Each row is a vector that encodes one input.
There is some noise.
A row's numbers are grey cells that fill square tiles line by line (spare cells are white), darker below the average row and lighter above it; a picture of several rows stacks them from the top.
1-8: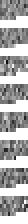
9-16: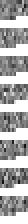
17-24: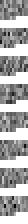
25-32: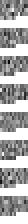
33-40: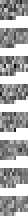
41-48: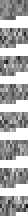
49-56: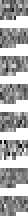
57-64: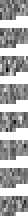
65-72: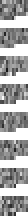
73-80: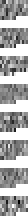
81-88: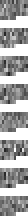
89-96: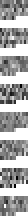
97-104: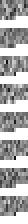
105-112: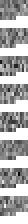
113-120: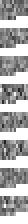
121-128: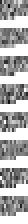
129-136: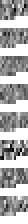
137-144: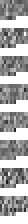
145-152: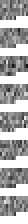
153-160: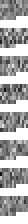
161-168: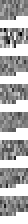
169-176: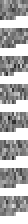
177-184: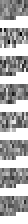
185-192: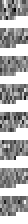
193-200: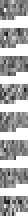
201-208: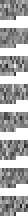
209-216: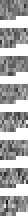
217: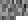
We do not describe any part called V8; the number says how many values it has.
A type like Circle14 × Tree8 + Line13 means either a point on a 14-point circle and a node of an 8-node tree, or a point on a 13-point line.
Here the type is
List2(Label11 × V8).
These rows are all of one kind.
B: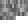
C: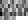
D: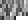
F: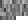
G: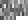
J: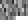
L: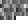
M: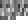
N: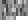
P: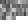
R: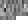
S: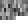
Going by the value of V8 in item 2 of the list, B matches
F, J and R.
